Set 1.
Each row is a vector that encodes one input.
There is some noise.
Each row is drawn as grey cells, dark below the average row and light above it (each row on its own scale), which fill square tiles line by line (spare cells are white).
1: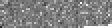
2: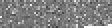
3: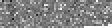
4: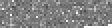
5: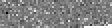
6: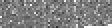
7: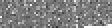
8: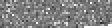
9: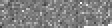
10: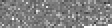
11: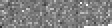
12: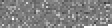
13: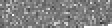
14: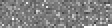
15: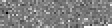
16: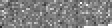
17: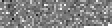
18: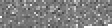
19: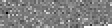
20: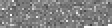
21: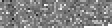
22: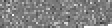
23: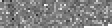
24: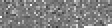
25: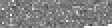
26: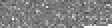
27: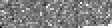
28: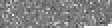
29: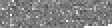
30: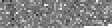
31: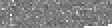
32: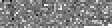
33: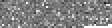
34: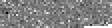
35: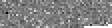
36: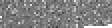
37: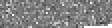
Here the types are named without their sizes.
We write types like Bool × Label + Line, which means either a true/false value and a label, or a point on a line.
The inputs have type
Label.
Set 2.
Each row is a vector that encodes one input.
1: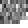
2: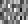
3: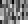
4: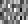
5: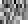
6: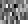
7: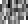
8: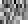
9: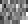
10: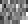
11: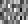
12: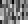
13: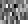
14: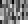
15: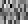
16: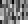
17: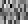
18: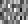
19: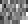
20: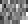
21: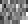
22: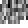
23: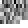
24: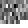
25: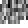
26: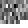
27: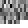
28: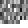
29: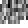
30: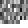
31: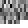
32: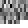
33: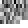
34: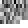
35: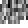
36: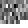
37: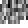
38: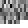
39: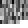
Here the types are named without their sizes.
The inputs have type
Label.
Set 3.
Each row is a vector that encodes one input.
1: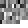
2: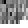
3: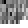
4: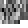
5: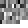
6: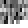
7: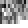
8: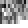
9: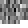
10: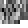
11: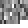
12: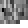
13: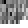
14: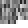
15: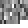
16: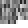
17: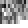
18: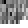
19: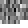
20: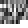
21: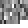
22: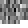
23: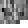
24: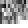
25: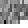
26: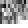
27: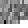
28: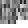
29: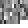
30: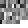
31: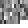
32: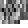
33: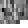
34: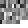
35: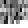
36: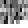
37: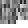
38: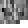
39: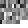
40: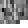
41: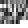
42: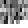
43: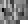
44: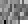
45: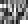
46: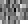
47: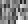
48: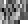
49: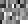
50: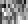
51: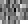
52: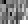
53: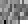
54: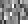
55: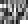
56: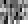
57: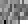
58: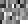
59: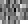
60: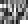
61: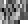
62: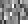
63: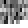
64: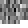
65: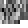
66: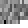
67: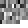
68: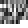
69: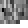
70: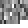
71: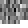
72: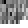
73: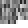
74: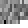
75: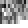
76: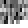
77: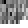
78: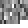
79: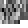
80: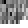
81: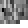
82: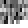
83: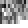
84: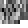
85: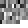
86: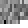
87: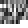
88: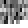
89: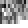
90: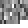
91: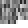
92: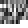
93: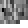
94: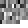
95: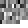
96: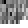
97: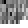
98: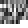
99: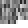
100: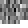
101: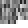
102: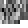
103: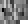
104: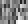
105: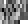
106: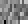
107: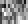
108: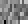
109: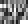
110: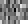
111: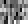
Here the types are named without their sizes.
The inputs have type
Circle.
